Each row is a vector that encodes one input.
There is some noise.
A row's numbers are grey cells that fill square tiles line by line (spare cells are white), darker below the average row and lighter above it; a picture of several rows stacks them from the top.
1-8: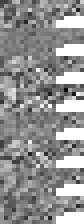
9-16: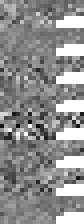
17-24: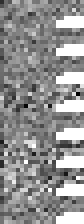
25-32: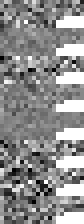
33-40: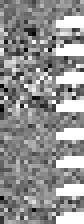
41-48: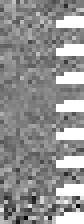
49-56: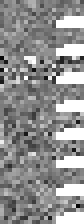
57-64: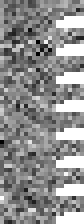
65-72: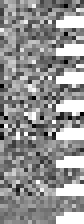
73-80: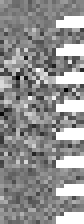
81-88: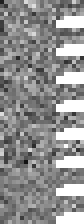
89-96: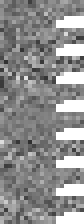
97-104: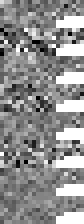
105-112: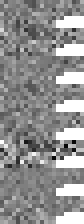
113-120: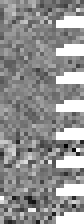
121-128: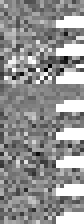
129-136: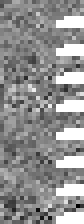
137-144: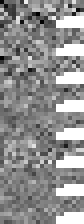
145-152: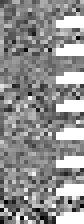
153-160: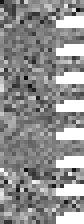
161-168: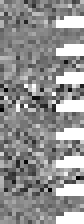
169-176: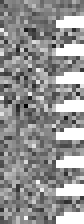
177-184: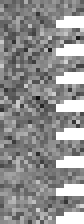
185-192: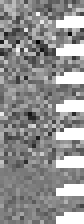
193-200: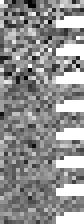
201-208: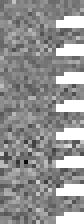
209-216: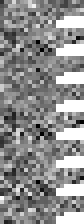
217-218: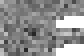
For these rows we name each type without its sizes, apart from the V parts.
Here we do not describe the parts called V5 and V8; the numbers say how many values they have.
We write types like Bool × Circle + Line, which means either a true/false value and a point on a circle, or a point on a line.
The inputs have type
Bool × Bool × Bool × Bool × (Tree × V5 + Unit) × V8.
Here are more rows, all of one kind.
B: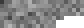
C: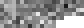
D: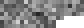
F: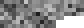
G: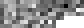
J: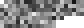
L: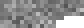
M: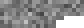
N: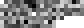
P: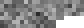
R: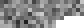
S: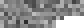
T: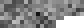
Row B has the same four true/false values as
N, P, R and T.
